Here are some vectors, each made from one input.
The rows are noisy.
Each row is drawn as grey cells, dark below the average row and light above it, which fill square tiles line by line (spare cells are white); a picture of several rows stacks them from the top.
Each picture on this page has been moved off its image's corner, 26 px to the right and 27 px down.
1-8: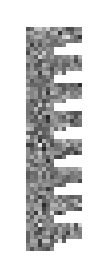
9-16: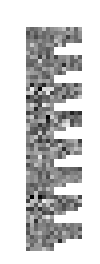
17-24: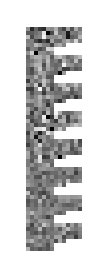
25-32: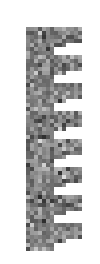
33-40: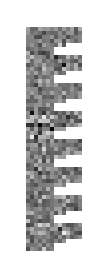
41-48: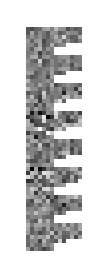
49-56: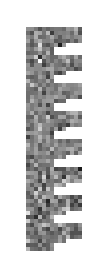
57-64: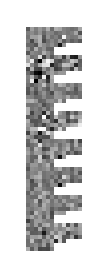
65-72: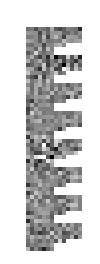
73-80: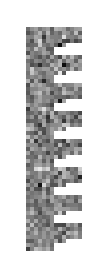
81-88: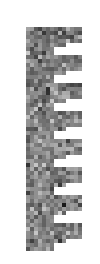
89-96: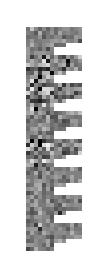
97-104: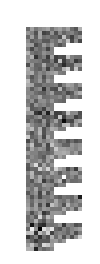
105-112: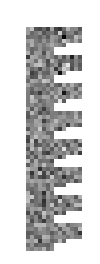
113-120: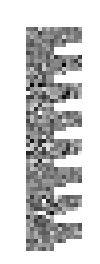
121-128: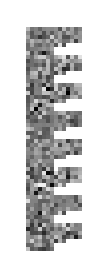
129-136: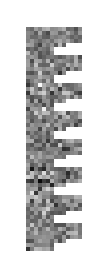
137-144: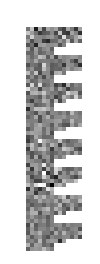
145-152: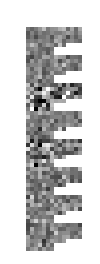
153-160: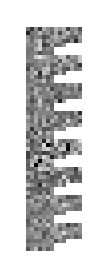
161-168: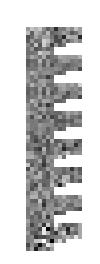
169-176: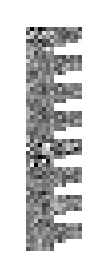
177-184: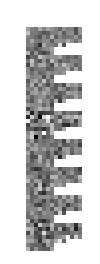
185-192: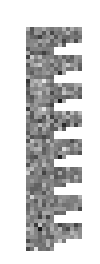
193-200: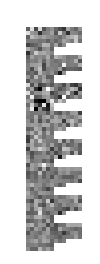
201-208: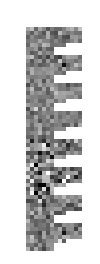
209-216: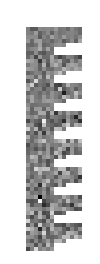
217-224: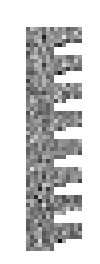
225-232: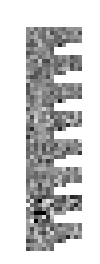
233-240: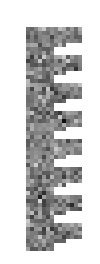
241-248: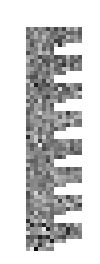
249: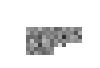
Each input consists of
either a point on a 10-point line, or five true/false values.
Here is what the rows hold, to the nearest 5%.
About 15% of them hold a point on a 10-point line. The rest hold five true/false values.
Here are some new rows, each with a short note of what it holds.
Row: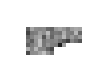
five true/false values
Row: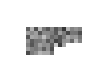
five true/false values
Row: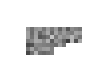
five true/false values
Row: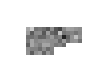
five true/false values
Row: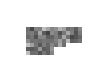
five true/false values
